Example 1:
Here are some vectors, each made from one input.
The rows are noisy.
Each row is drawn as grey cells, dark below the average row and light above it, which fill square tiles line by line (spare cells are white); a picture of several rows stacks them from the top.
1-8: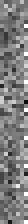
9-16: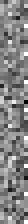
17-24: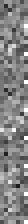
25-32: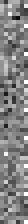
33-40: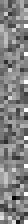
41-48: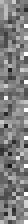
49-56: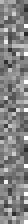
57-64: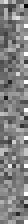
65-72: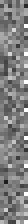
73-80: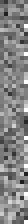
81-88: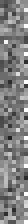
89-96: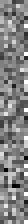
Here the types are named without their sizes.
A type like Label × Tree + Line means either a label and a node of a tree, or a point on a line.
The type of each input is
Bool × Bool × Bool × Bool + Label.
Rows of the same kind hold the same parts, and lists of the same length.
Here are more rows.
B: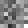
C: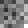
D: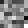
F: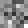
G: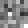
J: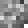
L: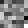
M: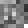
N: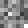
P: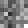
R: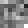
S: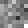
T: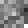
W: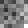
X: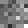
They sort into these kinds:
B, C, G, M, N, P, R, S, T, W, X
D, F, J, L

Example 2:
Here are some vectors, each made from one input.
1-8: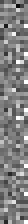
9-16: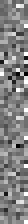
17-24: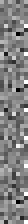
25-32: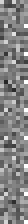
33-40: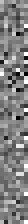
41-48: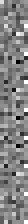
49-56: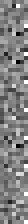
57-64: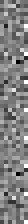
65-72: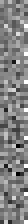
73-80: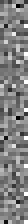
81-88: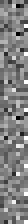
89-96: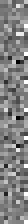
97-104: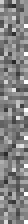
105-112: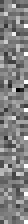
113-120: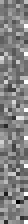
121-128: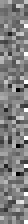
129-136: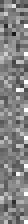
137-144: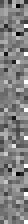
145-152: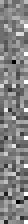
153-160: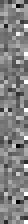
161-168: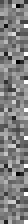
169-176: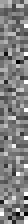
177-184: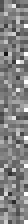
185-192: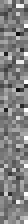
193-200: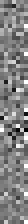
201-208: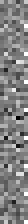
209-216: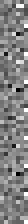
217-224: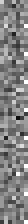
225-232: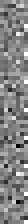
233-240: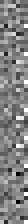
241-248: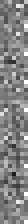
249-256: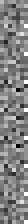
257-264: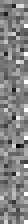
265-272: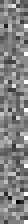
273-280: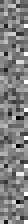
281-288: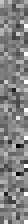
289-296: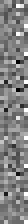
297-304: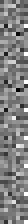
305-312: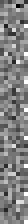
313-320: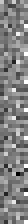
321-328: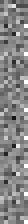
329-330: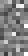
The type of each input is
List2(Line11).
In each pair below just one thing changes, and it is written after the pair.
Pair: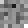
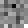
the place on the 11-point line in item 2 of the list
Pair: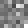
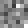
the place on the 11-point line in item 1 of the list
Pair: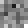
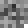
the place on the 11-point line in item 2 of the list
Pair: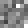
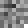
the place on the 11-point line in item 1 of the list
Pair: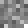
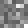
the place on the 11-point line in item 2 of the list
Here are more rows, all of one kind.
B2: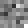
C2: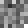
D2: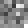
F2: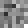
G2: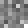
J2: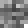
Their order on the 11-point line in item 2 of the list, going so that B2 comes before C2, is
D2, B2, F2, G2, C2, J2.
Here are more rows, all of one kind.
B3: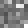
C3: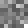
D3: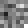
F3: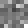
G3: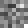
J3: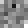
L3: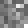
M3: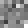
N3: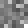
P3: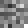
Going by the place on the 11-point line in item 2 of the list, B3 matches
D3, G3 and P3.
